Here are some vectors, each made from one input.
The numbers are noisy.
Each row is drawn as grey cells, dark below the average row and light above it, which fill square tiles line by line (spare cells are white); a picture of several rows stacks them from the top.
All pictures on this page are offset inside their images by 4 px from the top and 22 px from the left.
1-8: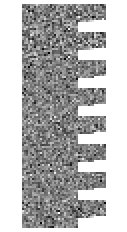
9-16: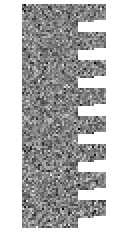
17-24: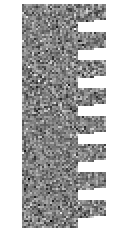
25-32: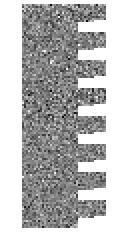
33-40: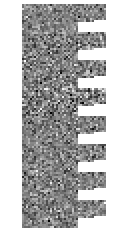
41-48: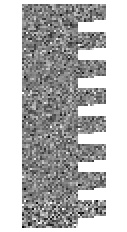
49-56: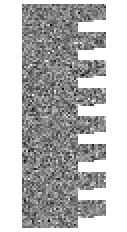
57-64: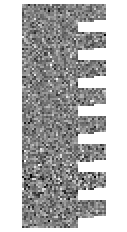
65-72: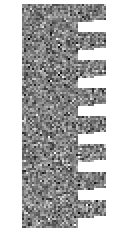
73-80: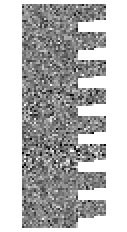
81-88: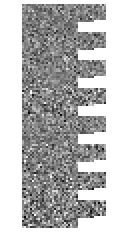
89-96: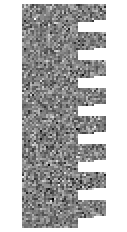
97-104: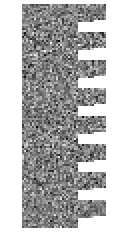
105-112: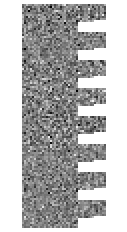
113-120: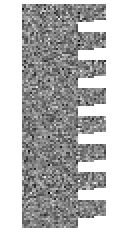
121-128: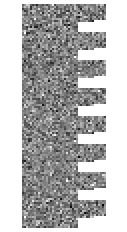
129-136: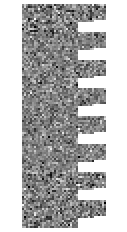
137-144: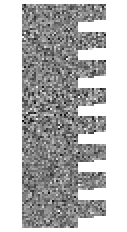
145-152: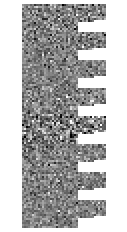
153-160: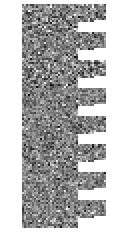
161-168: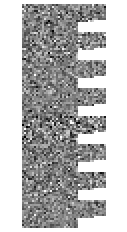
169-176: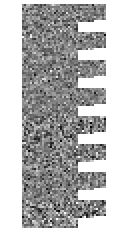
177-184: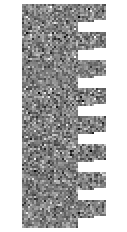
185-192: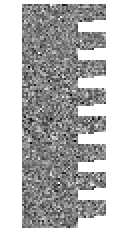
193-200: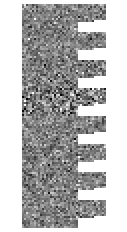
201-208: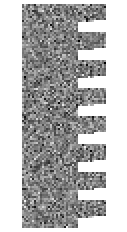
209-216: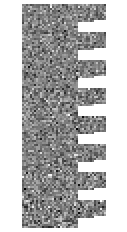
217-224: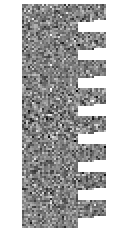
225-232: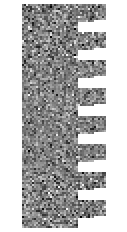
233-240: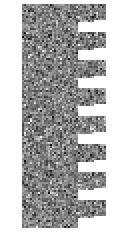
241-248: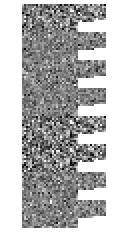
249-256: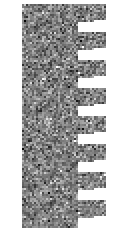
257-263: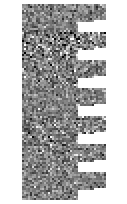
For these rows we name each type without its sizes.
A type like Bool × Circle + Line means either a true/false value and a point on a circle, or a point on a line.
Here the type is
List(Line).
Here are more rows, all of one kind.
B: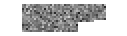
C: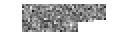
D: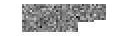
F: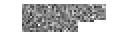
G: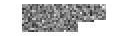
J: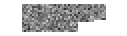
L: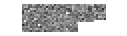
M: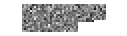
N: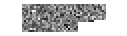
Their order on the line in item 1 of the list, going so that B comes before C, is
L, F, G, N, J, B, M, C, D.
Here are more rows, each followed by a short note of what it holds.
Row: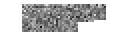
a list of two items
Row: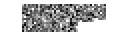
the empty list
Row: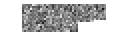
a list of two items
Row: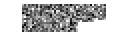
the empty list
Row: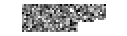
the empty list
